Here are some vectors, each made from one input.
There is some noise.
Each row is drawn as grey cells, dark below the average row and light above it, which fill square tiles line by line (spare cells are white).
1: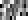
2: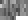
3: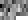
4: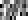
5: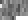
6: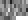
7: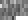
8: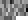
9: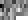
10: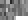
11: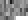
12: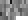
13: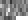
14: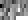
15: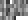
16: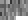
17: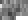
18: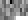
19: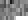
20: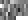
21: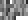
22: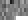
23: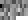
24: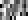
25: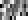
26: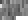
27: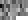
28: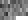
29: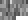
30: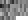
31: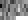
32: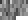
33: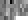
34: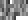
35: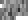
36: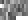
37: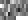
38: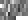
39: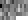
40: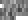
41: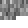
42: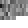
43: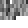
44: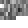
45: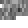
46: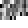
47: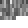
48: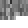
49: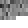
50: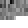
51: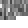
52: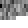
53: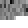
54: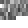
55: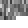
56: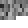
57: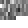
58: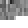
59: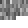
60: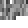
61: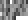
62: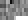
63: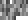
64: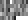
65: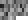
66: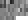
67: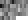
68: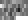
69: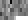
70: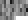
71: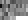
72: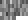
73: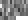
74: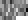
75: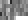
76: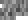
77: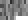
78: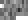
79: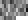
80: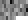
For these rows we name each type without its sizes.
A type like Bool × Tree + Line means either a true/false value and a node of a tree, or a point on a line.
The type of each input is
List(Line).
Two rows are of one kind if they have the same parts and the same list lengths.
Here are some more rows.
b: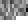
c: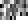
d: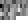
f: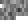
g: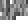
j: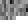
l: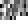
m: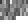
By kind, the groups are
b, d, j
c, l
f, g, m

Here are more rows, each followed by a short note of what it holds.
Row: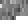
a list of one item
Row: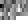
a list of two items
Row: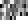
the empty list
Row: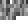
a list of one item
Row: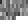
a list of one item
